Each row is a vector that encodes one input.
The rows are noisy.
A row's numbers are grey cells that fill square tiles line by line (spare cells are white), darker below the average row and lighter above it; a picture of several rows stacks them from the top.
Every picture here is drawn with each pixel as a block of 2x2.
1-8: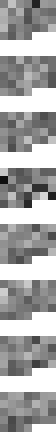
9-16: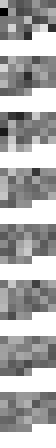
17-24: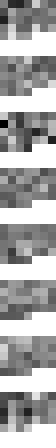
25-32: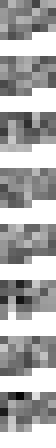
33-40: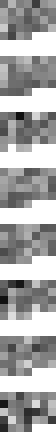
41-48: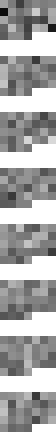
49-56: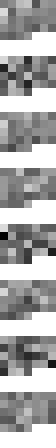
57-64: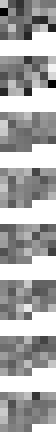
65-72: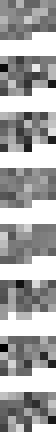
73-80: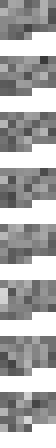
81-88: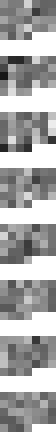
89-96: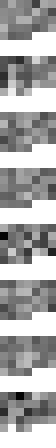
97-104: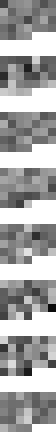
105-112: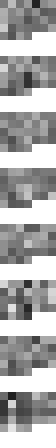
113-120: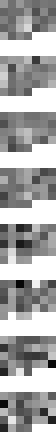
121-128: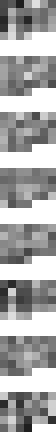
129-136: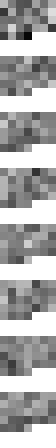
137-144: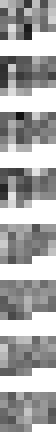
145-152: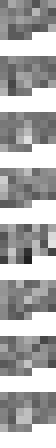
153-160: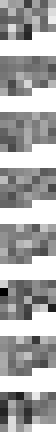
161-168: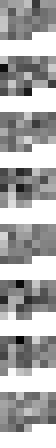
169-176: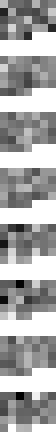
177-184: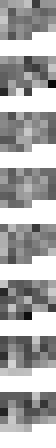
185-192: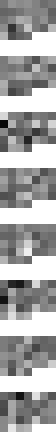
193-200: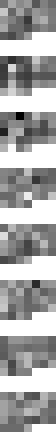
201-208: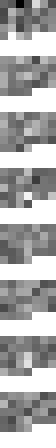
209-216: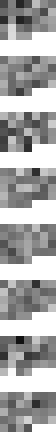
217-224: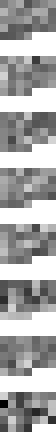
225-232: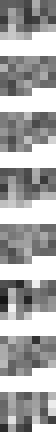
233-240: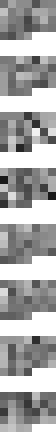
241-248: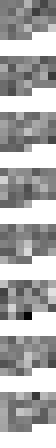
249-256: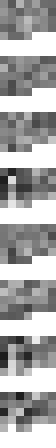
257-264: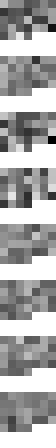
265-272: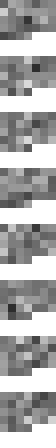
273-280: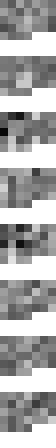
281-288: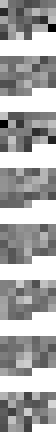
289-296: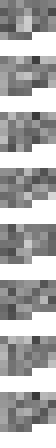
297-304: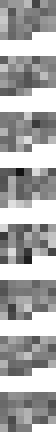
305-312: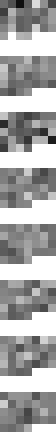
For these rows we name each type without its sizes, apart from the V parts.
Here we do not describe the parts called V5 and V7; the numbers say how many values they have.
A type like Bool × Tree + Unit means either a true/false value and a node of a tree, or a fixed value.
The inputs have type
Bool × Bool × Bool × Bool + Line × V5 + V7.
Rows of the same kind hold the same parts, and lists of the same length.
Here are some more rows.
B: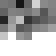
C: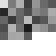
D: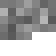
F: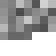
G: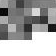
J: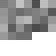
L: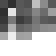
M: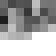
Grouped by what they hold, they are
B, L, M
C, G
D, F, J

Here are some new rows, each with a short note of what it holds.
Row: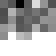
a value of V7
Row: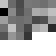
a point on a line and a value of V5
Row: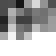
a value of V7
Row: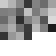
a point on a line and a value of V5
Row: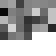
a point on a line and a value of V5
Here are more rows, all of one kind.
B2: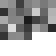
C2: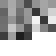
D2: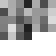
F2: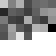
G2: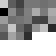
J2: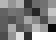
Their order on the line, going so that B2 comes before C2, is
B2, G2, F2, J2, C2, D2.
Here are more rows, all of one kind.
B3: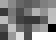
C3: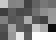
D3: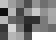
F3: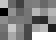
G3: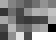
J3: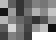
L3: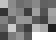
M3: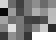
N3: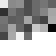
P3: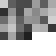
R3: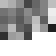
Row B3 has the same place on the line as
D3, G3, J3 and M3.
